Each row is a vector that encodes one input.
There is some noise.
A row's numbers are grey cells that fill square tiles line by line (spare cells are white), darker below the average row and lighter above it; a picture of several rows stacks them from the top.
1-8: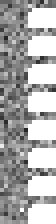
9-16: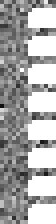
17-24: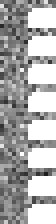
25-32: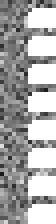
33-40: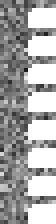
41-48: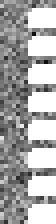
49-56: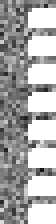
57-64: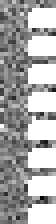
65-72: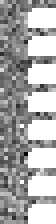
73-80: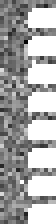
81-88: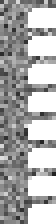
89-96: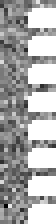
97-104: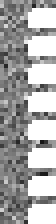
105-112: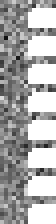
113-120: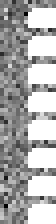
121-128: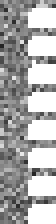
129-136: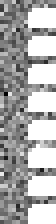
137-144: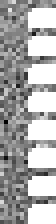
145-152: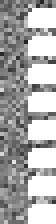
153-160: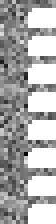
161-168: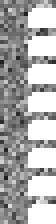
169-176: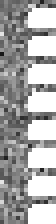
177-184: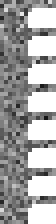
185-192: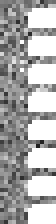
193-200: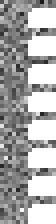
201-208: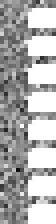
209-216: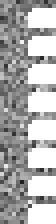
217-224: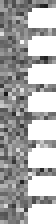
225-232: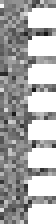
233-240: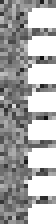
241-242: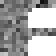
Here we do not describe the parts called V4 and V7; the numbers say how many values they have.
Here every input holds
a point on an 8-point line, together with either a true/false value and a value of V7, or a value of V4.
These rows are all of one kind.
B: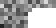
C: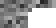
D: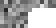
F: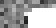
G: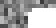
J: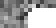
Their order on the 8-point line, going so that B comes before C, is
D, G, F, B, C, J.
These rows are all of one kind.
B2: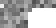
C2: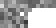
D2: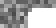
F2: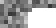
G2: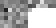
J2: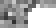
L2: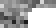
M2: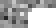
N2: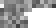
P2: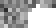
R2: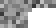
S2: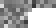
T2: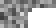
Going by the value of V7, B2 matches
C2, G2, M2 and R2.
